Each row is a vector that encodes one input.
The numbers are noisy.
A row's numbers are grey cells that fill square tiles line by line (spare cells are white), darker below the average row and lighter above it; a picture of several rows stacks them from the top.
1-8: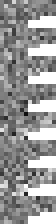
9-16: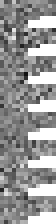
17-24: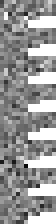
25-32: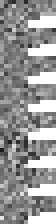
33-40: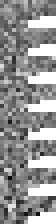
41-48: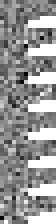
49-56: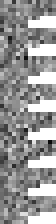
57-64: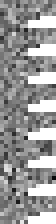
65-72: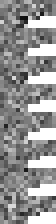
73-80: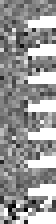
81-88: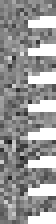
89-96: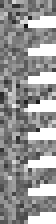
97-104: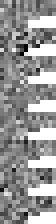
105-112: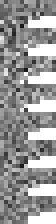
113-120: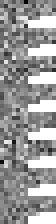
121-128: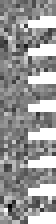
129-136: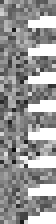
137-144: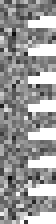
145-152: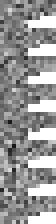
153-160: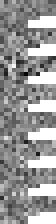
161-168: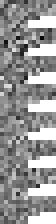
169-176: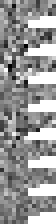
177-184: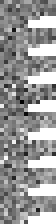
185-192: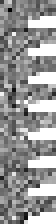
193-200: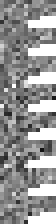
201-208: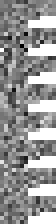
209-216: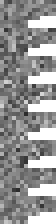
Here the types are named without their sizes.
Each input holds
either a point on each of two lines, or three true/false values.
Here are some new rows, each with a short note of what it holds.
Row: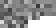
a point on each of two lines
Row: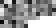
a point on each of two lines
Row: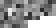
three true/false values
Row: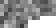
a point on each of two lines
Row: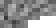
three true/false values
